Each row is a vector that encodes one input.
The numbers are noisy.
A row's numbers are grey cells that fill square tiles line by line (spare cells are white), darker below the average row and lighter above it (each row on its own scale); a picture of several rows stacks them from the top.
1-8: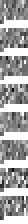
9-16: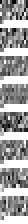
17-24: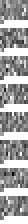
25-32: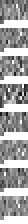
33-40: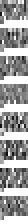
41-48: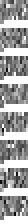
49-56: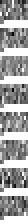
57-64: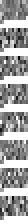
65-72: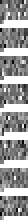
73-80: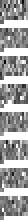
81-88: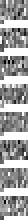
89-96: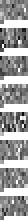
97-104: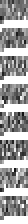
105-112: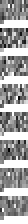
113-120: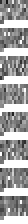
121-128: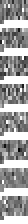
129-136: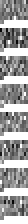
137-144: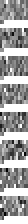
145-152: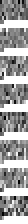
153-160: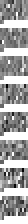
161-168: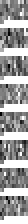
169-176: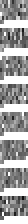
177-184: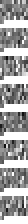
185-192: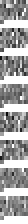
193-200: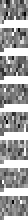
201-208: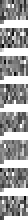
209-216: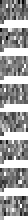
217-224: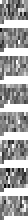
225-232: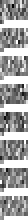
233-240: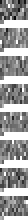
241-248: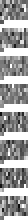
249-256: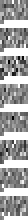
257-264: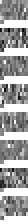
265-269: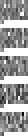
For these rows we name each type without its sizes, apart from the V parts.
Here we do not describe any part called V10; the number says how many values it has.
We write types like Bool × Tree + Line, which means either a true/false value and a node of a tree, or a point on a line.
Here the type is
Circle × Label × V10.
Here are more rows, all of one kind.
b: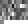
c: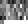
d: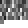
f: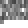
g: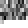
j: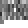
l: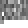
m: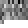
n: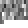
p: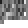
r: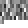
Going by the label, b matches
d and p.
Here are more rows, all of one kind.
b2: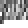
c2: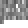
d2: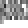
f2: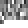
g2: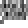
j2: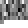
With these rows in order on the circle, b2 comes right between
d2 and j2.
